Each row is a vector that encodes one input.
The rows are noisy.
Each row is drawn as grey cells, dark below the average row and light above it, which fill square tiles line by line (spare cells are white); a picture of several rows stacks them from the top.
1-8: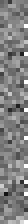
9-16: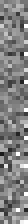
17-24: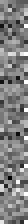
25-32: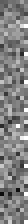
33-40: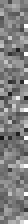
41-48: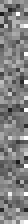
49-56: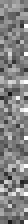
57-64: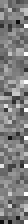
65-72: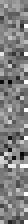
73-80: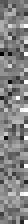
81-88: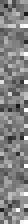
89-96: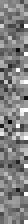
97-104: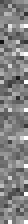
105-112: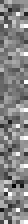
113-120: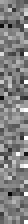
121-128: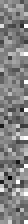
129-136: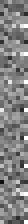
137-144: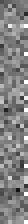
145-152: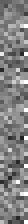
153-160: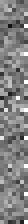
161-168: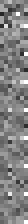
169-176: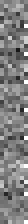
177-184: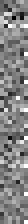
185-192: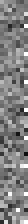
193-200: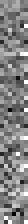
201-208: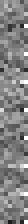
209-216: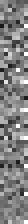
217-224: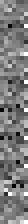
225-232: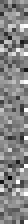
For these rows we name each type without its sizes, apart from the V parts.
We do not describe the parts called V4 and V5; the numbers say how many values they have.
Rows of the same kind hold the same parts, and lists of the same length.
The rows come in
5 kinds.
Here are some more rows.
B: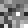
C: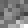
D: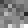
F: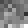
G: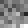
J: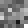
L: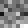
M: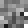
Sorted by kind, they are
B
C, L
D, F, G
J
M

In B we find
a point on each of two lines.
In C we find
a point on each of two lines and four true/false values.
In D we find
a point on a line and a value of V5.
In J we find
a point on a line, four true/false values and a value of V5.
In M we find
a point on a line and a value of V4.
